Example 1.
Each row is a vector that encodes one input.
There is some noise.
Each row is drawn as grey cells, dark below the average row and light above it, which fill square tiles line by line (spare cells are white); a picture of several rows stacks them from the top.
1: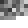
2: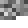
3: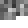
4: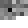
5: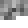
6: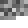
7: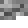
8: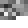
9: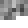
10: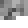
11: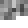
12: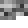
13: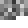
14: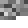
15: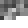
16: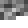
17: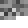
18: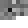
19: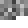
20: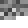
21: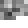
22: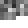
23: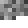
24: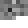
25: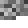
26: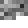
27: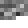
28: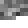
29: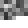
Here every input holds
three true/false values.
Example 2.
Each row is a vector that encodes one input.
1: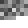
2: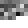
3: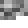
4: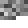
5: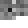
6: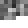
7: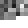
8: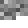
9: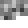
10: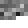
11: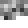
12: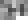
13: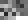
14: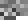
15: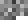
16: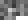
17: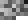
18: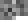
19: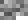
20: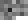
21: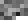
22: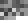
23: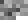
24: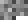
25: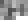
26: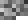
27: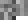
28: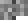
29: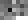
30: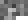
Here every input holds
three true/false values.
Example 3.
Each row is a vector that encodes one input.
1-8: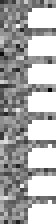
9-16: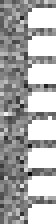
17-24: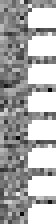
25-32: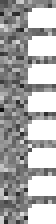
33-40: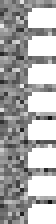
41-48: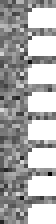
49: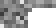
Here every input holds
four true/false values.
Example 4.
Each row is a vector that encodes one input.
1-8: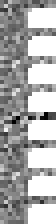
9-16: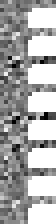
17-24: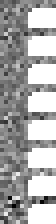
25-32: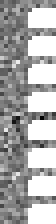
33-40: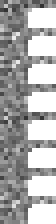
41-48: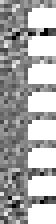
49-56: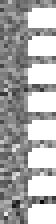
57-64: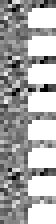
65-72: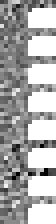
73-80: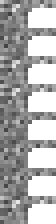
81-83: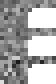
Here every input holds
a point on an 8-point line.
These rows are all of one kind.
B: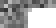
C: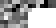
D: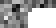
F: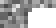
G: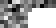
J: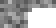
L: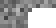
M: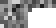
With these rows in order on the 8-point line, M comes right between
B and D.
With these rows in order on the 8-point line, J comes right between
B and L.
